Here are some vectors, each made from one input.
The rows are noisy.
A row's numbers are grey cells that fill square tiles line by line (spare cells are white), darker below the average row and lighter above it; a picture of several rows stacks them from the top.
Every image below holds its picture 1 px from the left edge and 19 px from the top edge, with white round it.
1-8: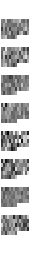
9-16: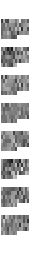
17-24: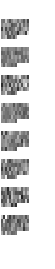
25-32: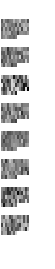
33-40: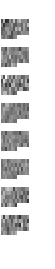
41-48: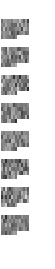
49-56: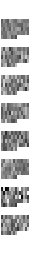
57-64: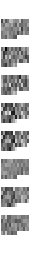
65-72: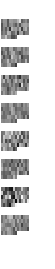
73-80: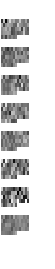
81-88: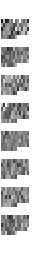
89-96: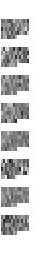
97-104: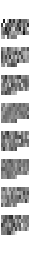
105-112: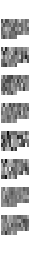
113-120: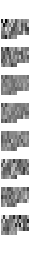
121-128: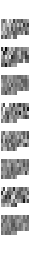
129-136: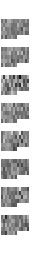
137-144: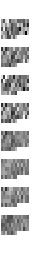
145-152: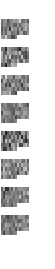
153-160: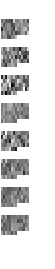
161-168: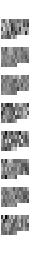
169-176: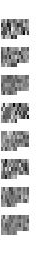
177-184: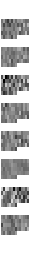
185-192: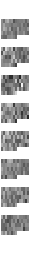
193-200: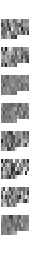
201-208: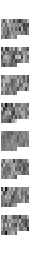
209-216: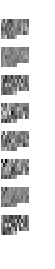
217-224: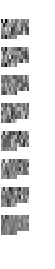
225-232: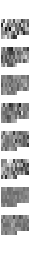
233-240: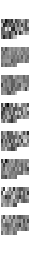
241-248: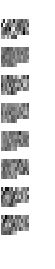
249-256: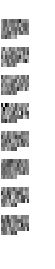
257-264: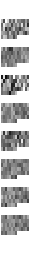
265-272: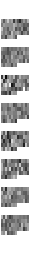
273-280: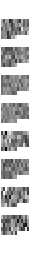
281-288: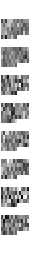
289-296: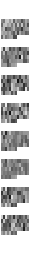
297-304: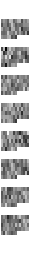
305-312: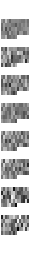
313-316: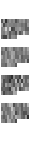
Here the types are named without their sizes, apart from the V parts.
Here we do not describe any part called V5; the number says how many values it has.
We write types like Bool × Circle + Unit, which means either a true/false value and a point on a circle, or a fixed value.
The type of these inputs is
List(Line + V5) × Tree.
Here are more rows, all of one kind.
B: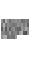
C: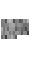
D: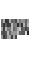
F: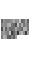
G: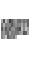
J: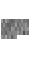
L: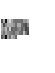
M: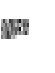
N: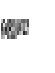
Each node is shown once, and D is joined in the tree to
J.
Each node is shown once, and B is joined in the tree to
N.
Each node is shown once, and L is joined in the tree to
J, M and N.
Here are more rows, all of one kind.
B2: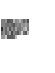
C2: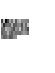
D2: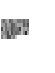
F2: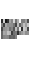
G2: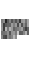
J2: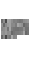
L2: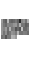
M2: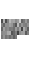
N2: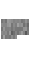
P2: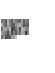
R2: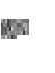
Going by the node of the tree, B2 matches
D2 and M2.
